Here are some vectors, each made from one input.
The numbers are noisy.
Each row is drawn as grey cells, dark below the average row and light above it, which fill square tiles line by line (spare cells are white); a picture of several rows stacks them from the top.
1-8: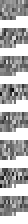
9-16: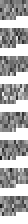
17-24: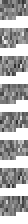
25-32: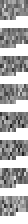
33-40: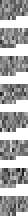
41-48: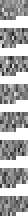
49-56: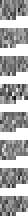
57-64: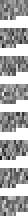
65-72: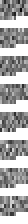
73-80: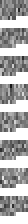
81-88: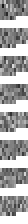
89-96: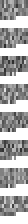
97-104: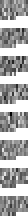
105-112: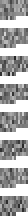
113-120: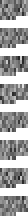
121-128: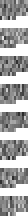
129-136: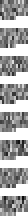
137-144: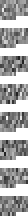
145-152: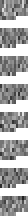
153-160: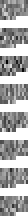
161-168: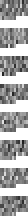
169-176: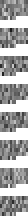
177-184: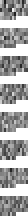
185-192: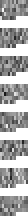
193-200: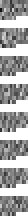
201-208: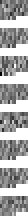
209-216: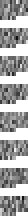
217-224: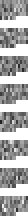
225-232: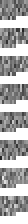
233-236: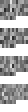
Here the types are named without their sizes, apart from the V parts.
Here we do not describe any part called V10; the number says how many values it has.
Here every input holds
either a point on a circle, or a point on a line, or a value of V10.
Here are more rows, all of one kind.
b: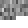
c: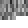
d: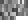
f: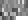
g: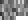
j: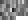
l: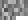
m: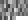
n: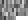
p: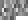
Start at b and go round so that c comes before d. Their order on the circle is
b, n, p, l, m, c, g, d, j, f.
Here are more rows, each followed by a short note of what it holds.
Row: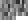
a value of V10
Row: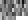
a value of V10
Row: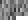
a point on a line
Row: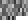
a point on a line
